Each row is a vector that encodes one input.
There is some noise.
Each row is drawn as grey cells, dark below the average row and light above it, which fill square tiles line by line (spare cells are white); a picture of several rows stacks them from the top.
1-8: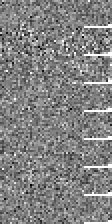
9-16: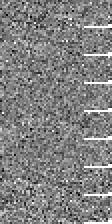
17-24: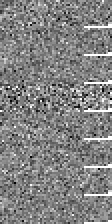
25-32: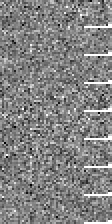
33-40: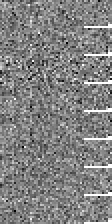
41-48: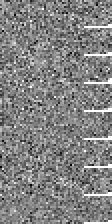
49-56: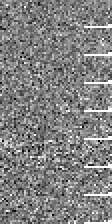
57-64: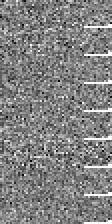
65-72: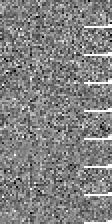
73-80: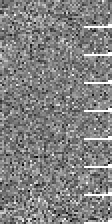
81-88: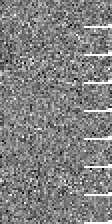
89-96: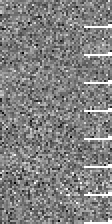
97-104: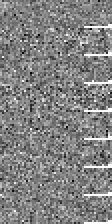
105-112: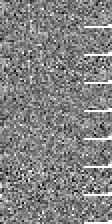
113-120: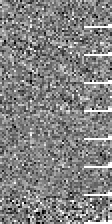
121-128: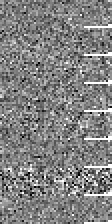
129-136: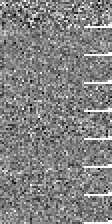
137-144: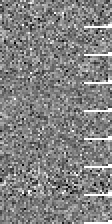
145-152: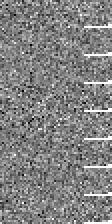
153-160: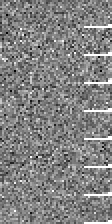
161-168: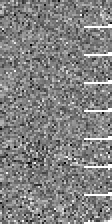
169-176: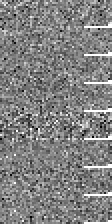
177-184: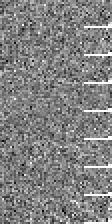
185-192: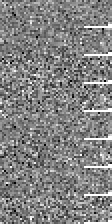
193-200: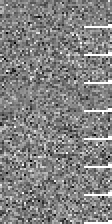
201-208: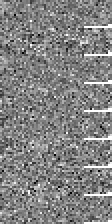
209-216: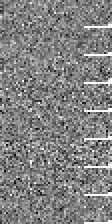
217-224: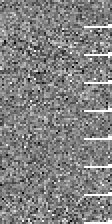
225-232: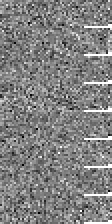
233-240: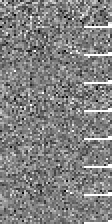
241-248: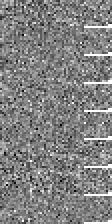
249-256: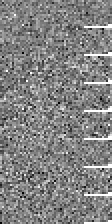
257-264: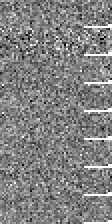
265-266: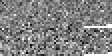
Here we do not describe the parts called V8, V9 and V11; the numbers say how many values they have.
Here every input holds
a point on a 7-point line, together with either a point on a 5-point line, a true/false value, a value of V8 and a value of V9, or a value of V11.
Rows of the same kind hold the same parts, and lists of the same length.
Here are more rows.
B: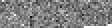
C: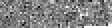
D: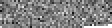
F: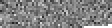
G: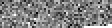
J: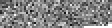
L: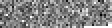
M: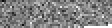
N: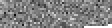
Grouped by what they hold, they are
B, D, F, G, J
C, L, M, N

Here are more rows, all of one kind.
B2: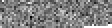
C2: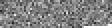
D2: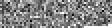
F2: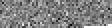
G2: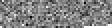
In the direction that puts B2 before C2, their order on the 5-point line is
F2, B2, D2, C2, G2.
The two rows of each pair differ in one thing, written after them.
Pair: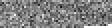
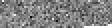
the value of V9
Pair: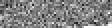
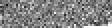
the place on the 5-point line
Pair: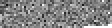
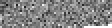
the value of V9
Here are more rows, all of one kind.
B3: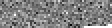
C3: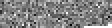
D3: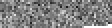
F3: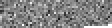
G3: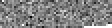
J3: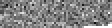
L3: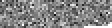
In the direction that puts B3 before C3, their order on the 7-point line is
D3, G3, B3, C3, F3, J3, L3.
